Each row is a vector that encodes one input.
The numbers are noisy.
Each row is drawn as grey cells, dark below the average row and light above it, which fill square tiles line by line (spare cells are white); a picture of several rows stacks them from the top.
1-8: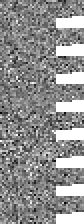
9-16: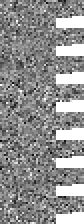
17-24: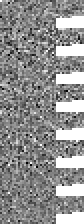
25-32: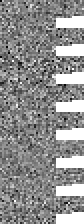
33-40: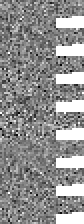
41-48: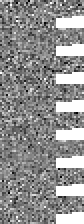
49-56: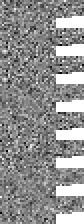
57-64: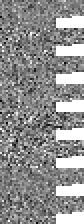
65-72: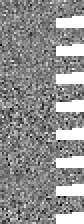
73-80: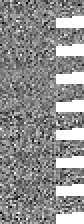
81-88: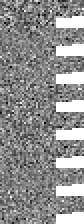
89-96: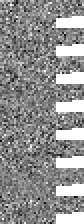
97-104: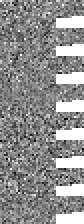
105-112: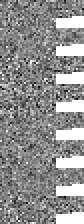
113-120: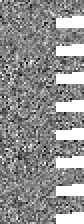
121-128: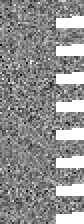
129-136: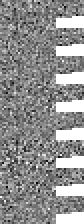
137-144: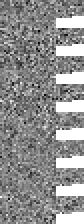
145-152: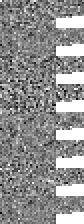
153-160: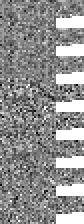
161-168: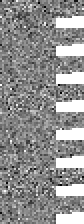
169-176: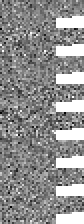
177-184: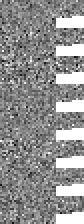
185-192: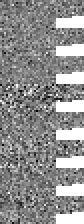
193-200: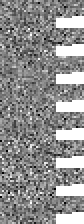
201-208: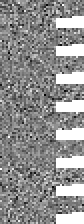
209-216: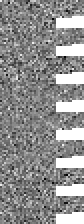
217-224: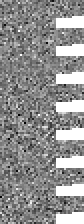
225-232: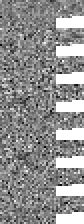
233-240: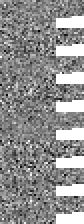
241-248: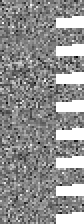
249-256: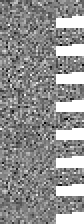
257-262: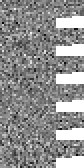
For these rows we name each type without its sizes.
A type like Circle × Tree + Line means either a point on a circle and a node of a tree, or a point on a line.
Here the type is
(Bool × Bool × Bool + Unit) × (Circle + Unit) + Line.
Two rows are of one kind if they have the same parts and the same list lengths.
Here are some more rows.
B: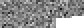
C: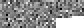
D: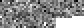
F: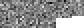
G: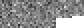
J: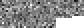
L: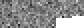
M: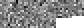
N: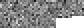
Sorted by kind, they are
B
C, M, N
D, J
F
G, L

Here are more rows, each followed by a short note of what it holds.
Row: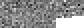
a point on a circle and three true/false values
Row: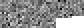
a point on a circle
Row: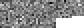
a fixed value
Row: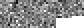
a point on a circle
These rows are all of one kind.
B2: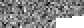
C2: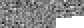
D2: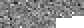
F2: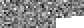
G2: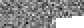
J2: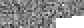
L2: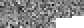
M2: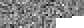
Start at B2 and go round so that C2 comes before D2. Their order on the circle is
B2, G2, F2, C2, D2, L2, J2, M2.
